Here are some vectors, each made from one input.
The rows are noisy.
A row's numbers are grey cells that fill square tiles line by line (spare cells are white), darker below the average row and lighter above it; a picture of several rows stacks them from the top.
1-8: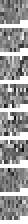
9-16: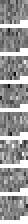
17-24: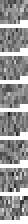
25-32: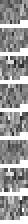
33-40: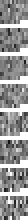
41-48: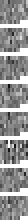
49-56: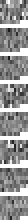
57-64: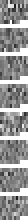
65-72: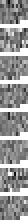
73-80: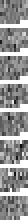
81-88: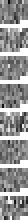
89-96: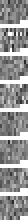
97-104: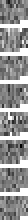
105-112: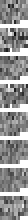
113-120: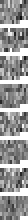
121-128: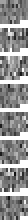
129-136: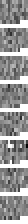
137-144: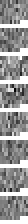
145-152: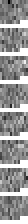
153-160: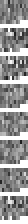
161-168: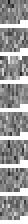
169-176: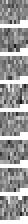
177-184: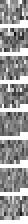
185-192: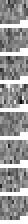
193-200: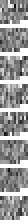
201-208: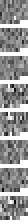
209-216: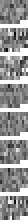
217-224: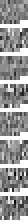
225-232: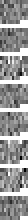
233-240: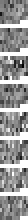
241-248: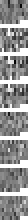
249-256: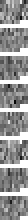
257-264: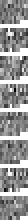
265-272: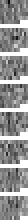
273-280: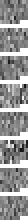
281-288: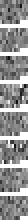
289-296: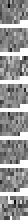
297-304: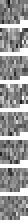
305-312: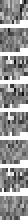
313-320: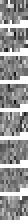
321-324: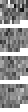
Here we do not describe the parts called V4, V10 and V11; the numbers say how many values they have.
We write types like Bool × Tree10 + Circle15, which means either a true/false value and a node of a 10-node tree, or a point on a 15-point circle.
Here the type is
(Bool × V10 + V11) × Label8 + Line8 + V4.
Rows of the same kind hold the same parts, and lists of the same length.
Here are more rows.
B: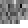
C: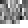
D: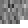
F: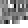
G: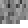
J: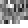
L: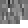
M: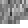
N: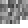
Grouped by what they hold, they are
B, D, L
C
F, J
G, M, N

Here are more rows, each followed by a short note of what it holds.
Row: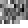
a point on an 8-point line
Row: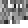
a point on an 8-point line
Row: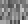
one of 8 labels and a value of V11
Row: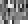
a point on an 8-point line
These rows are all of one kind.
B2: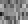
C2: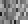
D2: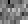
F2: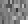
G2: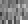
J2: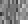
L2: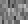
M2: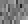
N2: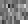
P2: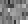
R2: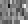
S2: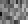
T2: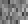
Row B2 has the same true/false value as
J2 and M2.
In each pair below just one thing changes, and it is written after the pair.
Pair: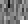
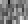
the true/false value
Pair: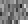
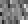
the true/false value
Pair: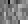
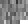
the true/false value
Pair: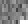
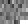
the label
